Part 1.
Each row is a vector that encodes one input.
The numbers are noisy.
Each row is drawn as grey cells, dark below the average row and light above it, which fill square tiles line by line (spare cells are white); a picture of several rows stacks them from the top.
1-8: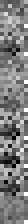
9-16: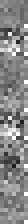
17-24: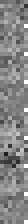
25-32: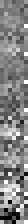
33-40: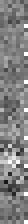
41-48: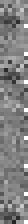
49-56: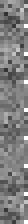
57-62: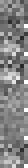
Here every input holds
a point on an 8-point circle and a true/false value.
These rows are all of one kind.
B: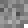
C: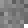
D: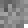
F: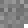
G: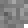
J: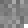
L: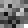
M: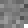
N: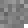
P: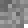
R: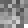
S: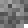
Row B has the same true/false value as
C, F and N.
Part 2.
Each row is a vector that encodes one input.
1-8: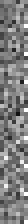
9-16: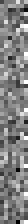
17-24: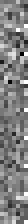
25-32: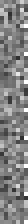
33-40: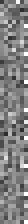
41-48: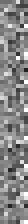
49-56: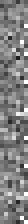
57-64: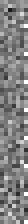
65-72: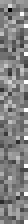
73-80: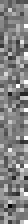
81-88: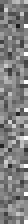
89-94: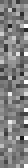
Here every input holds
either one of 10 labels, or three true/false values.
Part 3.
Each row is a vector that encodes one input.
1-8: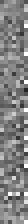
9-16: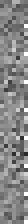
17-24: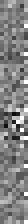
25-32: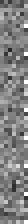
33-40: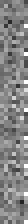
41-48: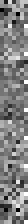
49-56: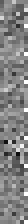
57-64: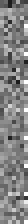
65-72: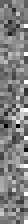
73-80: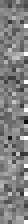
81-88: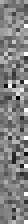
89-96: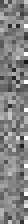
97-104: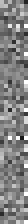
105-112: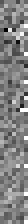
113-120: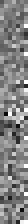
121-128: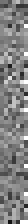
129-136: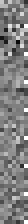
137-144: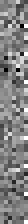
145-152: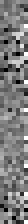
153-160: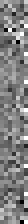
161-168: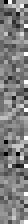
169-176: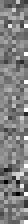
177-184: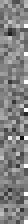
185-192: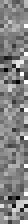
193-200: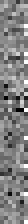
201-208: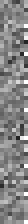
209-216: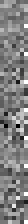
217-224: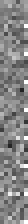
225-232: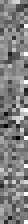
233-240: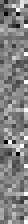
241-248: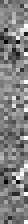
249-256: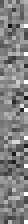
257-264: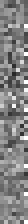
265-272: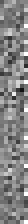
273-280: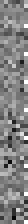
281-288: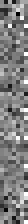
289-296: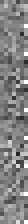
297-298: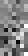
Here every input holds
either one of 4 labels, or four true/false values.
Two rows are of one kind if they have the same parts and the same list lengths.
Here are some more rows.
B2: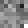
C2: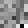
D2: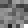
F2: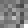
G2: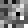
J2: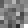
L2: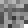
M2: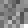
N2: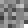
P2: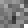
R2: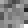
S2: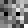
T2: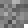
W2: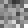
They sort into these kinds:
B2, C2, D2, F2, J2, L2, M2, N2, P2, R2, T2, W2
G2, S2

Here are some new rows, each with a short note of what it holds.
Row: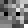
one of 4 labels
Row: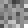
four true/false values
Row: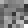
four true/false values
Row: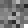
four true/false values
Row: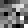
one of 4 labels
